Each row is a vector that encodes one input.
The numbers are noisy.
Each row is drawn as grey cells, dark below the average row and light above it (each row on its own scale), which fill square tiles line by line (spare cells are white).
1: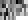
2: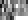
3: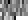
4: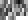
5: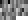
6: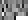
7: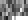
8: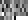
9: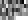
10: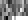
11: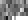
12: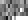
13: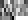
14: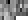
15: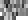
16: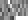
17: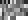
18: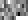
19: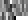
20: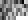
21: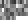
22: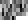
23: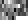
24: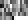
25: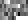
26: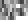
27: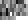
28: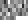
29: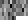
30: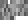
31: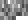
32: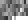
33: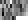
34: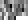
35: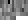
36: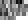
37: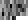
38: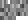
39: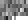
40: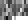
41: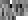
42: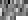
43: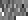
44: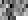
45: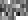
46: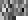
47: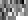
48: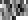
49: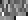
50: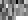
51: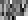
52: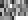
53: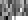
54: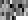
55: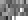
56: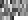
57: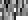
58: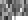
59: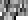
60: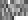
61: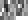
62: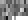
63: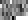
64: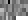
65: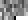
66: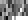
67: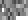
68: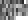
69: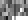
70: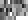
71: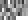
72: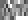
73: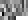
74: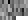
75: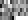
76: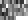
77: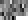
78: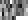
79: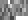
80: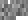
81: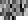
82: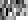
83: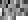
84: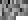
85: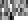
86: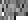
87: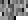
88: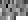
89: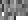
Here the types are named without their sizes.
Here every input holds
a true/false value, together with either a fixed value, or a node of a tree.
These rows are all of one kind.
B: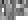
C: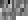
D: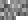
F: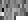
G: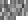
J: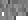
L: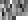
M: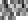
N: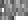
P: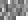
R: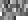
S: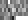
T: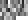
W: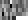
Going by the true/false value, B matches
C, J and N.
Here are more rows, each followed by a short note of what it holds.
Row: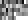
a node of a tree and a true/false value
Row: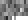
a true/false value
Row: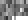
a true/false value
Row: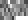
a node of a tree and a true/false value
